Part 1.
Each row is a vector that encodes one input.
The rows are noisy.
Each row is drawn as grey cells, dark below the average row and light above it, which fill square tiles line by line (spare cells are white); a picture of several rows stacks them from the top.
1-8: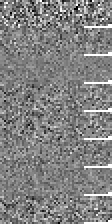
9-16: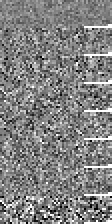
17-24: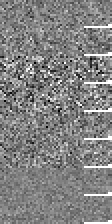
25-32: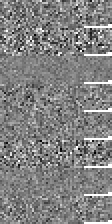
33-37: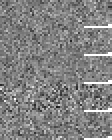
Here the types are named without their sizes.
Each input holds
a node of a tree.
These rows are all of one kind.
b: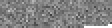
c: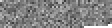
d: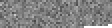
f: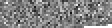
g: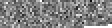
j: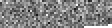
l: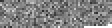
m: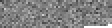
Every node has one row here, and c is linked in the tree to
j.
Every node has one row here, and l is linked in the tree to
b and g.
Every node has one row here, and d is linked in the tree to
g and j.
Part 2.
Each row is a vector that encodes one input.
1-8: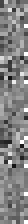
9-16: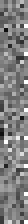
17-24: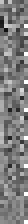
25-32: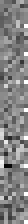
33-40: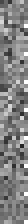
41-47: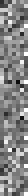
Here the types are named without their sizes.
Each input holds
a point on a line.
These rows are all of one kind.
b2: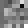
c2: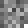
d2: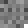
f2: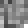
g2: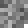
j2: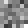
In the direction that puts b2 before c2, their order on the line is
f2, d2, b2, j2, g2, c2.
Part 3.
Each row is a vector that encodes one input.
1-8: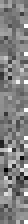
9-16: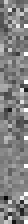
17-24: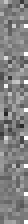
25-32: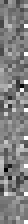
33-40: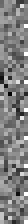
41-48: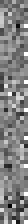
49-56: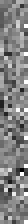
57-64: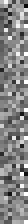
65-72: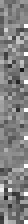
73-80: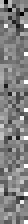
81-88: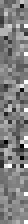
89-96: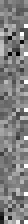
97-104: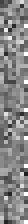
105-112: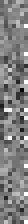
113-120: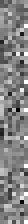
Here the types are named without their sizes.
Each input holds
a point on a line.
